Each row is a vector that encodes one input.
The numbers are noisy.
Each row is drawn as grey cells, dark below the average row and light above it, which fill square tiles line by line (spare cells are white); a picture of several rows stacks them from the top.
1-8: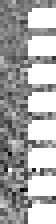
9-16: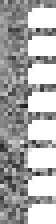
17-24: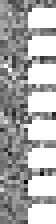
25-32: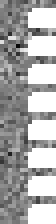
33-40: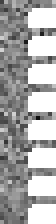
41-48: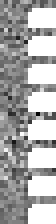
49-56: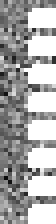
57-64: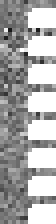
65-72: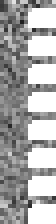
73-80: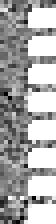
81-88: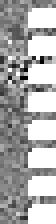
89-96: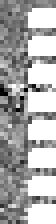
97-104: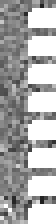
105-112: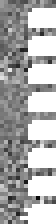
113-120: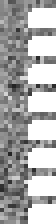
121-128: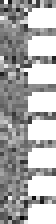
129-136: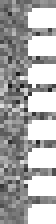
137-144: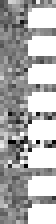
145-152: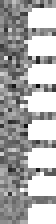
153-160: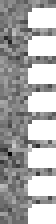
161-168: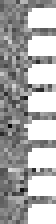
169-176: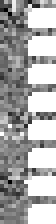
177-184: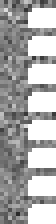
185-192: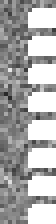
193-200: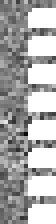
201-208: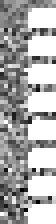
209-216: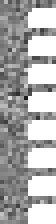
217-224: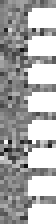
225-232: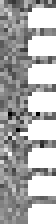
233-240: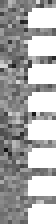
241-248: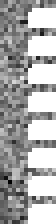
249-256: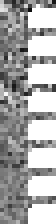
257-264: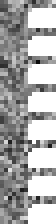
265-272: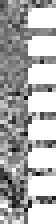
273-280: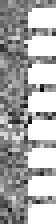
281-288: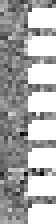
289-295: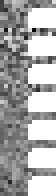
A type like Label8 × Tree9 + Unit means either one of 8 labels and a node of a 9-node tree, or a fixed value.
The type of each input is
Bool × (Circle13 + Unit).
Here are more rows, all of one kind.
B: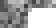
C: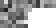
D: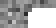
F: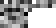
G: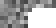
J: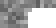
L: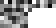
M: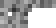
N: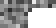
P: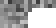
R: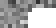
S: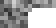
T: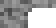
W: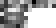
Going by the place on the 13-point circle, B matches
D, F, S and T.
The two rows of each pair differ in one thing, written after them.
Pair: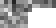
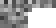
the true/false value
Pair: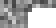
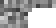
the place on the 13-point circle
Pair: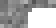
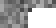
the true/false value
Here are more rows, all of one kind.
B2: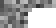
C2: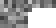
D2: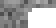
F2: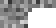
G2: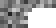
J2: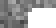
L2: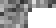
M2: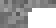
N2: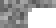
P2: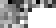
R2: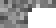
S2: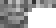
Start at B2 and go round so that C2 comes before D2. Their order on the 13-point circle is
B2, C2, M2, L2, D2, N2, S2, G2, F2, R2, P2, J2.
